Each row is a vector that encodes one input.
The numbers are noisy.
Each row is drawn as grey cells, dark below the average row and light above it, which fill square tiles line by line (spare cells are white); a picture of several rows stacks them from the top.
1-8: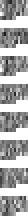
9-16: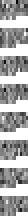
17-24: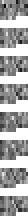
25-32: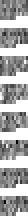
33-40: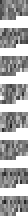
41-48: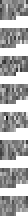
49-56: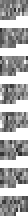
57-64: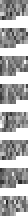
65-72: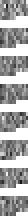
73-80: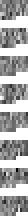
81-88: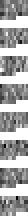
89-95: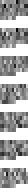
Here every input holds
either a point on a 5-point line, or a point on a 7-point line, or a point on a 10-point line.
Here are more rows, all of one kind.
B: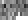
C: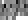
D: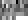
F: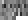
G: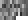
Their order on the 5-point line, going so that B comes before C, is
G, F, B, C, D.
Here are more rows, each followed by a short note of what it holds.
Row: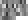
a point on a 10-point line
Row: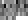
a point on a 5-point line
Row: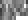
a point on a 7-point line
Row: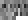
a point on a 5-point line
